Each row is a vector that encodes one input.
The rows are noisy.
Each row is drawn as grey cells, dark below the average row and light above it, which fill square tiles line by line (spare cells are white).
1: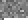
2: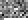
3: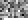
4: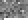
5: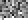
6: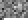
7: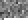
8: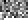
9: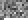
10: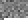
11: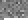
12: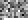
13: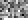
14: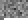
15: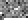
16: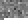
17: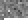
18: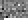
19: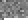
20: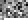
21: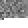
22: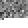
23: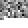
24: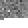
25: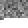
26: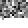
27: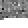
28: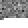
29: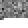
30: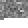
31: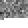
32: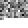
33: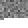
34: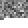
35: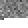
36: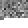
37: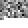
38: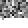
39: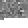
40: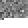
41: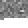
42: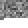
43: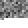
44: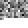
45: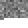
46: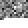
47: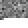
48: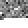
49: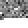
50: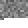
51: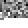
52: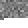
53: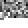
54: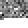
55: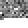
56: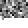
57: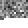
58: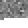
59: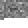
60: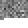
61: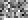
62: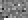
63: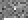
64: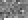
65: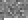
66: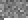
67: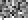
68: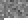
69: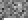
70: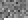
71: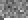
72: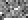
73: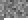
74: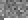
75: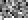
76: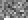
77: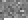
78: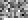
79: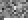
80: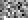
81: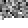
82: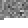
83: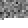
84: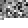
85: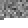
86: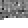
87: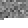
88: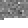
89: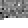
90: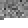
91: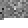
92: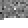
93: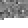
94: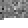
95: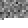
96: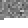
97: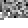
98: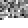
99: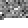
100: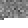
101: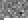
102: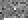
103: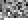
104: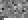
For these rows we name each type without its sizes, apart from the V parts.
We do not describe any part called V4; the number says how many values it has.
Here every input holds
either a point on a line, or a list of items, each a true/false value and a value of V4.
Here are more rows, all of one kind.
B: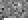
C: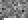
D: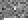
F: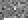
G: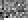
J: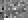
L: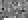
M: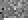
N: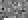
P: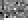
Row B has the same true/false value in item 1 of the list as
C, G, L and N.
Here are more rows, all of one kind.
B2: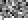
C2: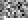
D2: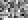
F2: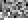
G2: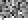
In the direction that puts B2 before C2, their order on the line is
G2, B2, F2, C2, D2.
